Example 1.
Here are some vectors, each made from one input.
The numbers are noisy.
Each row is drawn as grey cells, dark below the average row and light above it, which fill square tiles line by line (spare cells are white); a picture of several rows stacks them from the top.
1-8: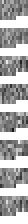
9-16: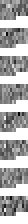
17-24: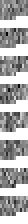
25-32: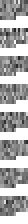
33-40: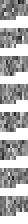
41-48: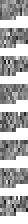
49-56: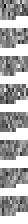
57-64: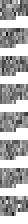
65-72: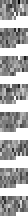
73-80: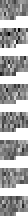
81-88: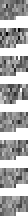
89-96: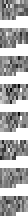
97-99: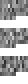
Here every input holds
a point on a 7-point line, together with either a fixed value, or three true/false values.
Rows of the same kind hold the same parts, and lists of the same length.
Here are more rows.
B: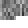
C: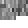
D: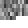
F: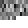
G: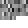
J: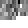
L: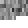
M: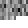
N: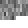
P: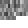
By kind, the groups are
B, D, F, J, N, P
C, G, L, M

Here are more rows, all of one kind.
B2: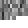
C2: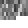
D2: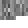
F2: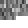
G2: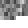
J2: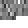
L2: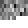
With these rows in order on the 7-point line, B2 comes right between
D2 and L2.
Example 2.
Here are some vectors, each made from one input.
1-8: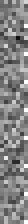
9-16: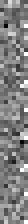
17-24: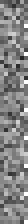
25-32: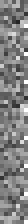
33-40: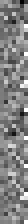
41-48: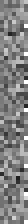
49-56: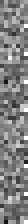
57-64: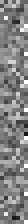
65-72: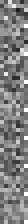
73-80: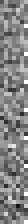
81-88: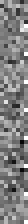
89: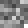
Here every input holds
either one of 9 labels, or three true/false values.
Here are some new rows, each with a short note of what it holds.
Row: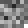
three true/false values
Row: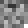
three true/false values
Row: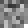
three true/false values
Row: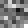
one of 9 labels
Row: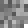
three true/false values
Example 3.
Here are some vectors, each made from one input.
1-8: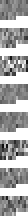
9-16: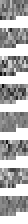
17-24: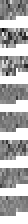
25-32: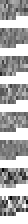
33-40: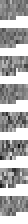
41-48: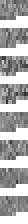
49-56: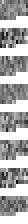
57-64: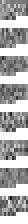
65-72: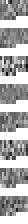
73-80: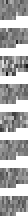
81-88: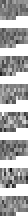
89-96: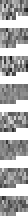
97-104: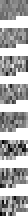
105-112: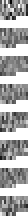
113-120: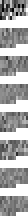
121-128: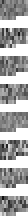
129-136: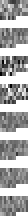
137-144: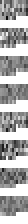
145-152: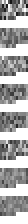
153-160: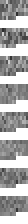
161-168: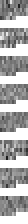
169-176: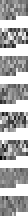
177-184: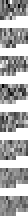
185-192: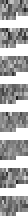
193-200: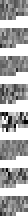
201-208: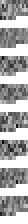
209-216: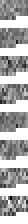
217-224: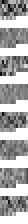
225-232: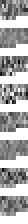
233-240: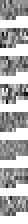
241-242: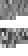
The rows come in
3 kinds.
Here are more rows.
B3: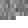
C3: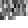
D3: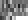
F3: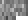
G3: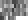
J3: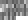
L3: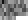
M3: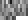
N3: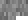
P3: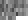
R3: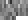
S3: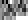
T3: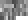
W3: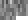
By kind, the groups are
B3, D3, F3, N3, S3, W3
C3, G3, J3, T3
L3, M3, P3, R3

